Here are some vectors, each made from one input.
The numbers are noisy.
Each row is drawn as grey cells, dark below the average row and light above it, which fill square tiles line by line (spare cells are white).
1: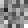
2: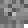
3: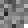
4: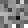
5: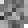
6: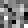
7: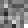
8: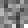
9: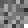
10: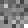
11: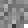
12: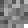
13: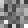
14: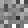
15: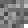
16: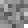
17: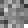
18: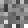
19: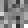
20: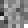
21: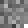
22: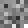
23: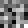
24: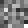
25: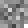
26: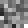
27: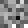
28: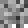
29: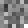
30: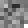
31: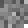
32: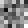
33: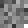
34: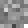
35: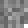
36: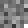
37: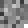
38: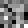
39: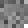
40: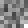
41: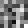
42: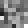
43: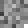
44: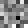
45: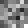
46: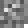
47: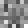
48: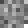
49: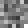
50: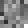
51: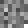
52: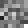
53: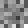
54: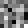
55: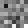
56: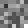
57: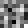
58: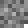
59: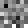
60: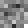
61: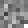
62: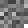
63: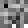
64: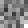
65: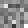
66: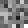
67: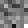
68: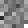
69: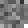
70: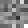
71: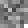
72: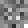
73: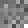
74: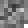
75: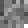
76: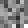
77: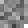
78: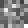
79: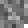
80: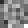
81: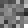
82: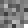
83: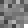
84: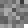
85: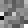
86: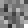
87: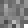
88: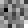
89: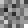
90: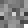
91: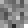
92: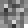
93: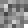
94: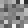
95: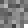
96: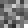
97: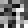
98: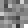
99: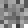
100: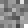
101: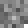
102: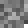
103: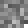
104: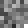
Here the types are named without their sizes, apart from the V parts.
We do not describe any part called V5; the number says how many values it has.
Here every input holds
a list of items, each a true/false value and a value of V5.
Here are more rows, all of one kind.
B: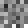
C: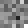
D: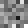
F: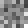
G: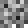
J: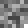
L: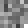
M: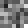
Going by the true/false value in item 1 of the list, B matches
F and G.
